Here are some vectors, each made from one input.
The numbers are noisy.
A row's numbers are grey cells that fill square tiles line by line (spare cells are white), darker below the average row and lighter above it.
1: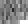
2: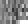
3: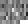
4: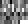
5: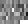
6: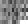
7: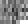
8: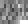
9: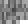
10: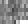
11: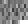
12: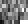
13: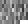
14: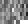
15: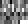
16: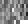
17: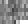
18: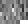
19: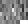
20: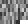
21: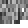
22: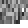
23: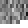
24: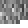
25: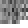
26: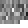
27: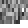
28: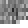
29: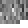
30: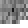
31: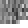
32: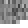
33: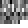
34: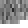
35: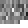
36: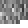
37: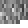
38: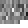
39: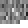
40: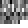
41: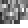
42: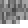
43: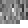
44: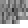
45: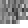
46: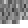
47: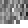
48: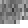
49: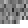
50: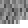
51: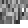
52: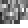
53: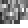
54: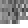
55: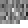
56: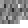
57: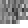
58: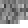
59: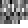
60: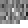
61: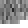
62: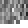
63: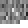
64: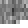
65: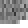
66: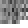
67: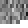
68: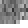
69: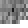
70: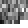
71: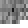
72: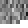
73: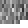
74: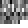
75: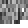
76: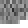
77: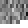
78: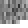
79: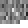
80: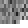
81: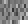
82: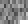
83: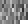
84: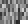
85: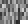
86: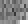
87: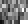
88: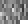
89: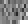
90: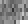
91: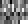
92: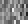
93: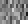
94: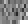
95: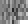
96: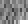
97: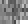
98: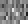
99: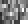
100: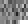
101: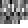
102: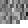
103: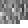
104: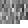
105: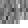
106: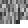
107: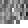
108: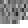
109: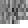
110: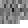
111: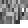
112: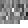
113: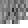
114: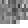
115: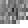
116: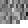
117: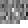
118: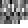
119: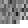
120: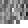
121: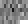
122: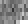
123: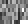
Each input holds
either a point on a 5-point line, or a list of up to two points on a 7-point line.
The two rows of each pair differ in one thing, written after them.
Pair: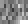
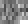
the place on the 7-point line in item 2 of the list
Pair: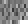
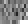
the place on the 7-point line in item 2 of the list
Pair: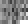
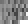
the place on the 7-point line in item 2 of the list
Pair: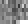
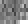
the place on the 7-point line in item 1 of the list
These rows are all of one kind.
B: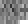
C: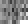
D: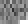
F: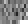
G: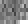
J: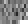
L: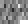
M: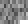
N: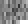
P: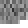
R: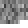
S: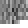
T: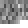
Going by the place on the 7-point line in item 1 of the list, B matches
D and P.
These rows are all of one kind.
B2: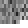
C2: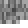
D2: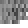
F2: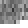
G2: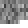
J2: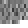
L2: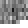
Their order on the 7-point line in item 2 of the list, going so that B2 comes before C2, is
L2, F2, B2, G2, D2, J2, C2.
